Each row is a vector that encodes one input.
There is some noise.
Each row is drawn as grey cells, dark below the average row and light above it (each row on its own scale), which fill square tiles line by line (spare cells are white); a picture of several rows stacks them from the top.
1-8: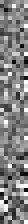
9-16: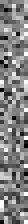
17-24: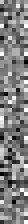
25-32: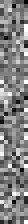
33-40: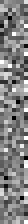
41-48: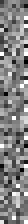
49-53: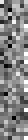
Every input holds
a point on a 7-point line and a true/false value.
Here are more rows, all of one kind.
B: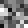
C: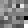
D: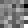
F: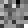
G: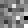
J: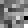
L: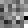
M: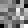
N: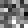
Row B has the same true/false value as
D and N.
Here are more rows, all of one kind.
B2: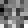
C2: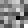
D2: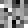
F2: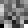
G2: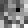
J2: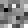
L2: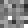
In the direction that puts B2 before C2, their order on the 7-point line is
B2, G2, J2, C2, F2, D2, L2.
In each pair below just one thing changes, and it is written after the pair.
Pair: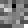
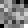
the true/false value
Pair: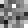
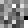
the true/false value
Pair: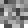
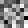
the true/false value
